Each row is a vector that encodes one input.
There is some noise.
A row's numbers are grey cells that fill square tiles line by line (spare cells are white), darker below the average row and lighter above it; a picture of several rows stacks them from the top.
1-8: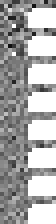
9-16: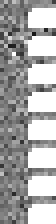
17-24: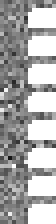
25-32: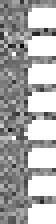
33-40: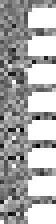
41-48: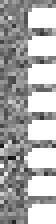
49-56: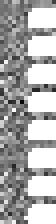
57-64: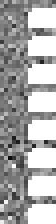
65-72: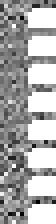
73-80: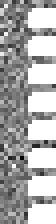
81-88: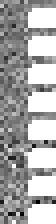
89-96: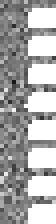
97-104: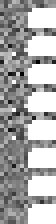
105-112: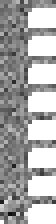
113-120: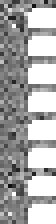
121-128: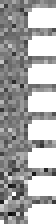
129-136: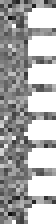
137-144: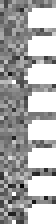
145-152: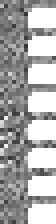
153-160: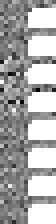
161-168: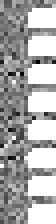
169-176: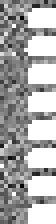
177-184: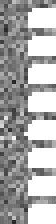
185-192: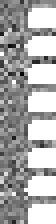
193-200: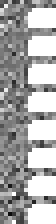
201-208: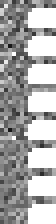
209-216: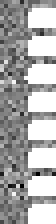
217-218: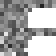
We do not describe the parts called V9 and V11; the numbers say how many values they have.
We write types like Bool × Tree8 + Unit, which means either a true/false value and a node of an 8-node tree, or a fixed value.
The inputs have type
Bool × Line7 × V11 + V9.
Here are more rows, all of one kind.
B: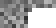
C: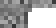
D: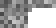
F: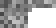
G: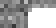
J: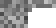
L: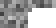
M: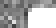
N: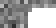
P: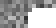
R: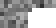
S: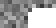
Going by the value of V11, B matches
D, F, J and M.
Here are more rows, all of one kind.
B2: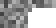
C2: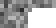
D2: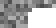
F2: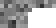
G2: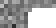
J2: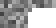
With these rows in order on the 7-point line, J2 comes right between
B2 and F2.
